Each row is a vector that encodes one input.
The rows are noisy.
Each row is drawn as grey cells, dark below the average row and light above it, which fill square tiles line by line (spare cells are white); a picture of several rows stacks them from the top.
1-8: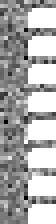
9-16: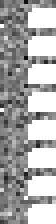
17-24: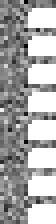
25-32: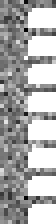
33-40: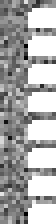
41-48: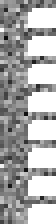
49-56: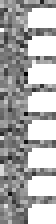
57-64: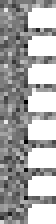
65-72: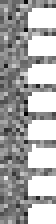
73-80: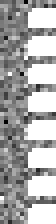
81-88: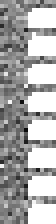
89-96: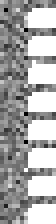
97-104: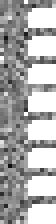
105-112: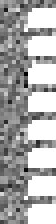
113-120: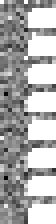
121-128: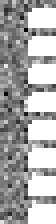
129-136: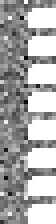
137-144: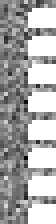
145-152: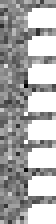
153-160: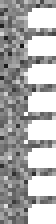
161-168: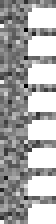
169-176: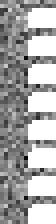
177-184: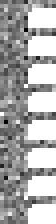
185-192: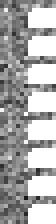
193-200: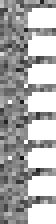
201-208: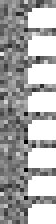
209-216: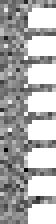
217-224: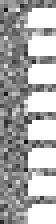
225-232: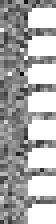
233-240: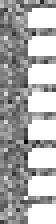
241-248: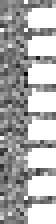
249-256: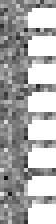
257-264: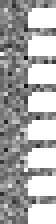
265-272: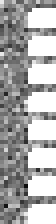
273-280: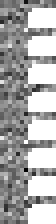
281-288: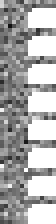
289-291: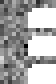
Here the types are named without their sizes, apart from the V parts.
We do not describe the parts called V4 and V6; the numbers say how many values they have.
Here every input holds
a value of V4, together with either a point on a line, or a true/false value and a value of V6.
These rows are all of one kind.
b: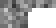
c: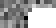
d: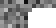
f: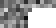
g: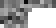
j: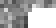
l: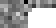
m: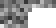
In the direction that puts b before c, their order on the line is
l, d, b, g, f, m, c, j.
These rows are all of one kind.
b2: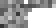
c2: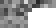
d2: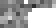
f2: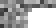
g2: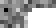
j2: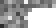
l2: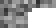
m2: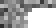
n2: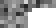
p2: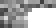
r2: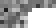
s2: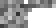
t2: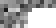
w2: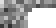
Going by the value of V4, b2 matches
d2, j2 and s2.
